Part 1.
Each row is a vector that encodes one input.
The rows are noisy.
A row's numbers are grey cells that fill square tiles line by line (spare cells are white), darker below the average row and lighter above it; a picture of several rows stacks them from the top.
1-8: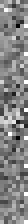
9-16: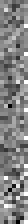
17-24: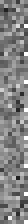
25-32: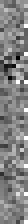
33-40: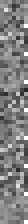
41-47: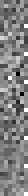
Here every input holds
a node of a 7-node tree.
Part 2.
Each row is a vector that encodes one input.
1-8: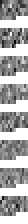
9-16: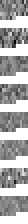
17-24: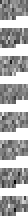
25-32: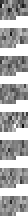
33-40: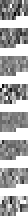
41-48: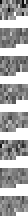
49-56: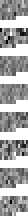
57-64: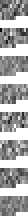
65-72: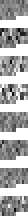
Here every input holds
either a fixed value, or a node of a 9-node tree.
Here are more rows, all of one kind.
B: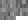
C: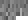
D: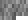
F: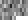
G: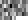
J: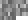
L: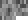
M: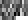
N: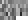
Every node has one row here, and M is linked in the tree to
B and C.
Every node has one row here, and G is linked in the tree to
D and N.
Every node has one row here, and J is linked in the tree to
F.
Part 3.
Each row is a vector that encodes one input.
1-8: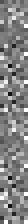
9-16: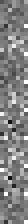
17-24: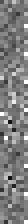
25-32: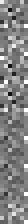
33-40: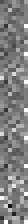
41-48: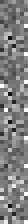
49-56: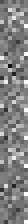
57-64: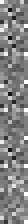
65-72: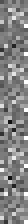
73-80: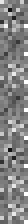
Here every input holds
a point on a 10-point line.
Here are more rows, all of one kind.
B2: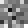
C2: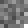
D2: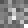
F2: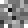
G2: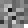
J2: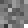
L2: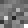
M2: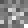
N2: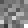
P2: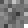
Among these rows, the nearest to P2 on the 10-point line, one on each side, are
C2 and J2.
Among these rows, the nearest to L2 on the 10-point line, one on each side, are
C2 and G2.
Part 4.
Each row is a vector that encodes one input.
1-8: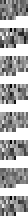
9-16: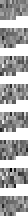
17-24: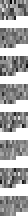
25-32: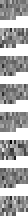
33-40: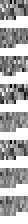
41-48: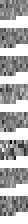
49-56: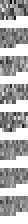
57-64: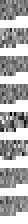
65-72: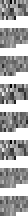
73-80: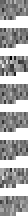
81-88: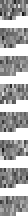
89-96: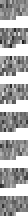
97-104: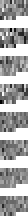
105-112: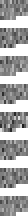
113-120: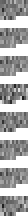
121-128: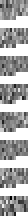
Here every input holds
a point on a 5-point line.
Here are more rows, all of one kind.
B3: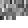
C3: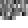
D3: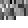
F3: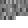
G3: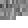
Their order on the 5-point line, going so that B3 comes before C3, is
D3, B3, G3, F3, C3.
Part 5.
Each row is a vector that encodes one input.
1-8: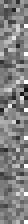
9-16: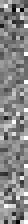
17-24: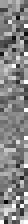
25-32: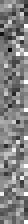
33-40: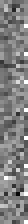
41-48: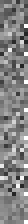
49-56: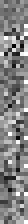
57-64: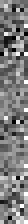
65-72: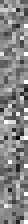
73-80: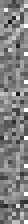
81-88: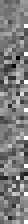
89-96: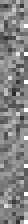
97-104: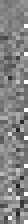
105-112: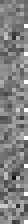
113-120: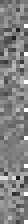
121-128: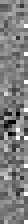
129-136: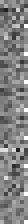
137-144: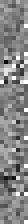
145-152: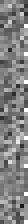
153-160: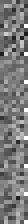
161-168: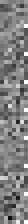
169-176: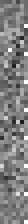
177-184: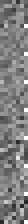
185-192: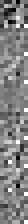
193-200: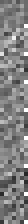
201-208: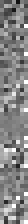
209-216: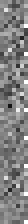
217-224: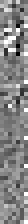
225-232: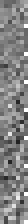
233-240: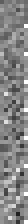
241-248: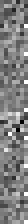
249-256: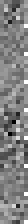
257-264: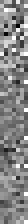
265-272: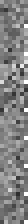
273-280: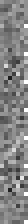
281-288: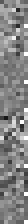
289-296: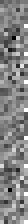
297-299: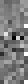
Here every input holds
a node of a 7-node tree.
